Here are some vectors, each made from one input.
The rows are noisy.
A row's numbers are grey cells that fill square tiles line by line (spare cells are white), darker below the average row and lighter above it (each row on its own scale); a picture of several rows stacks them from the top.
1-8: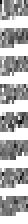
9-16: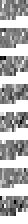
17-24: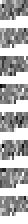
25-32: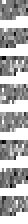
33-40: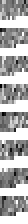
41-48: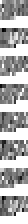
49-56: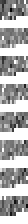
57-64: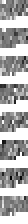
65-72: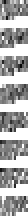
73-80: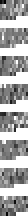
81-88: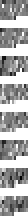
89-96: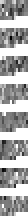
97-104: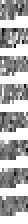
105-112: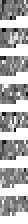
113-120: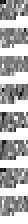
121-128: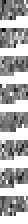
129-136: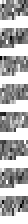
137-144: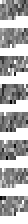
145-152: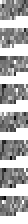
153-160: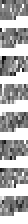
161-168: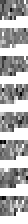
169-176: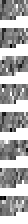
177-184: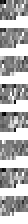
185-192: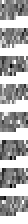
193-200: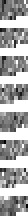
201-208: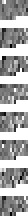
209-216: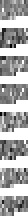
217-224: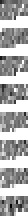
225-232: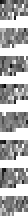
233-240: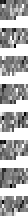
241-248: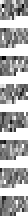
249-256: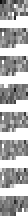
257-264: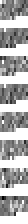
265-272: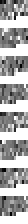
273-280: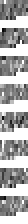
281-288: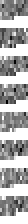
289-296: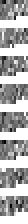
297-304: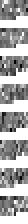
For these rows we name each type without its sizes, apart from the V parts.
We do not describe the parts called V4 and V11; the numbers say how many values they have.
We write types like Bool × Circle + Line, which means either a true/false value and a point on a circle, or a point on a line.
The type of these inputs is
(Bool × V11 + Line) × Line + V4 × V4.
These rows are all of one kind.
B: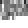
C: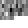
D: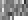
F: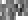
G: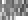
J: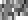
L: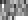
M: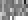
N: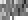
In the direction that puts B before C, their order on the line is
L, B, D, M, G, N, J, F, C.
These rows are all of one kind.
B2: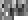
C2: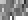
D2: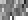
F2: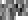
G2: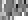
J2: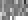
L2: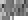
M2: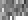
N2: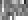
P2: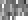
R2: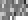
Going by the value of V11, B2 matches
C2, D2, M2 and N2.
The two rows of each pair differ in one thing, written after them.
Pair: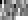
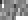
the true/false value
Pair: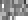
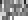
the true/false value
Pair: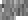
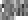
the true/false value
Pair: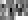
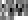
the true/false value
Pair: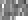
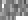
the value of V11
